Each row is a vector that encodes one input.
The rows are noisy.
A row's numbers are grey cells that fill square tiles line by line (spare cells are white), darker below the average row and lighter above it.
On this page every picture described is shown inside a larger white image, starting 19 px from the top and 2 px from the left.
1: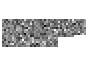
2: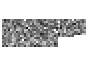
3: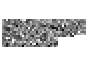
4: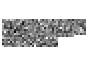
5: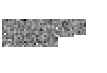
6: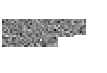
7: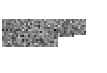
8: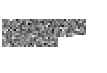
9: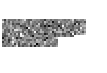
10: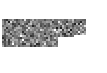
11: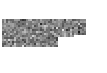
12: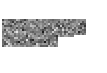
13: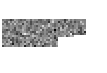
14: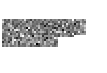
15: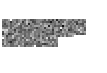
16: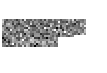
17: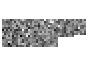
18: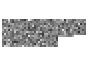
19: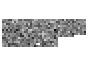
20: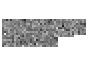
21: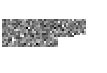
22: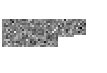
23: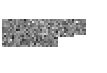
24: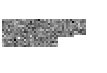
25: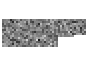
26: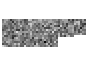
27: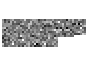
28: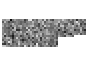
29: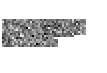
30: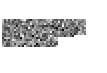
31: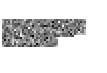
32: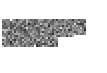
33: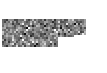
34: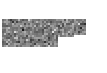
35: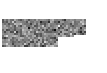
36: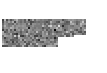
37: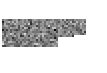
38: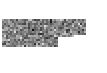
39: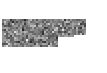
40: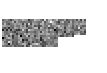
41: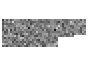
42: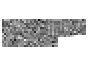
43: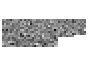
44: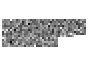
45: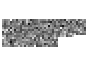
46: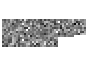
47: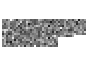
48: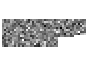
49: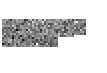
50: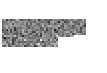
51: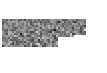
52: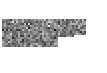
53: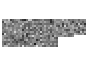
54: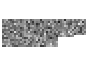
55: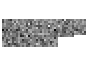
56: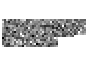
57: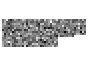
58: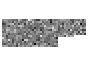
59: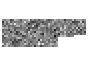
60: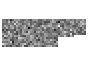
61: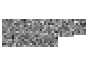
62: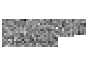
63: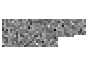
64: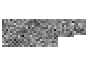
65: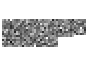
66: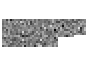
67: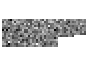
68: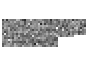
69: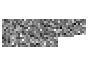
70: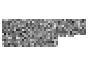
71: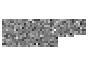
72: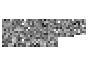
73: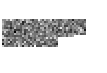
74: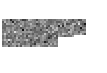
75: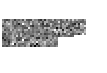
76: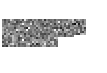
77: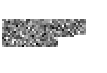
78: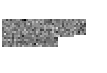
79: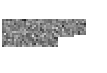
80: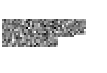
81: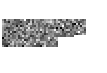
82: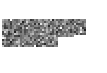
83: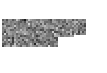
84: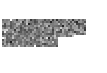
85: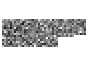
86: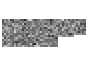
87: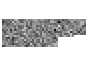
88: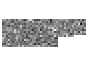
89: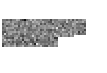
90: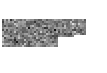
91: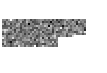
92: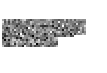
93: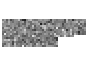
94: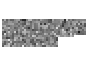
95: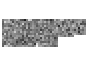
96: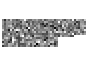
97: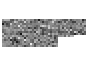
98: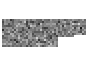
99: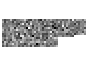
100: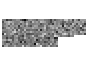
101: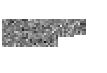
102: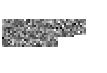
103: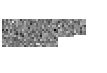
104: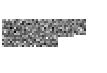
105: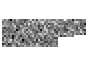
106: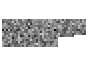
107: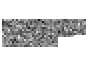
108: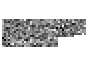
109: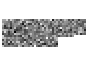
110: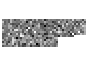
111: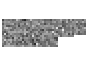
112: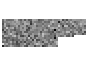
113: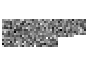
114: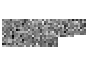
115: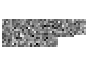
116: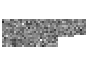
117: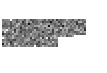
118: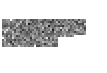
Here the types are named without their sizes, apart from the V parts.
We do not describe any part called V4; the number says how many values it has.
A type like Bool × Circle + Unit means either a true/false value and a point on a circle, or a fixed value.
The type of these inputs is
(Bool × Circle + List(V4)) × Line.
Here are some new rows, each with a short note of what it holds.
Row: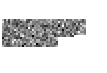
a point on a circle, a point on a line and a true/false value
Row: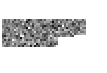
a point on a circle, a point on a line and a true/false value
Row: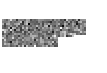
a point on a line, together with the empty list
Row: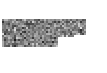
a point on a line, together with a list of two items
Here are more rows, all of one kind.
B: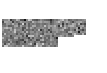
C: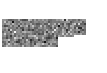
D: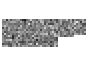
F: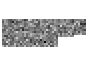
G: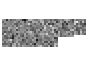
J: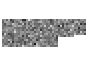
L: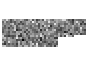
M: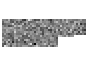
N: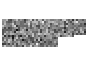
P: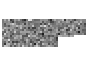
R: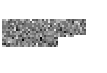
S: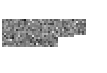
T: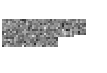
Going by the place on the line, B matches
J and M.
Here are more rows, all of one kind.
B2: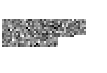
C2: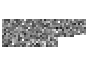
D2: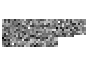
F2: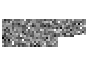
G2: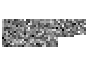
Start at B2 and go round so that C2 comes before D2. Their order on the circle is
B2, C2, G2, F2, D2.
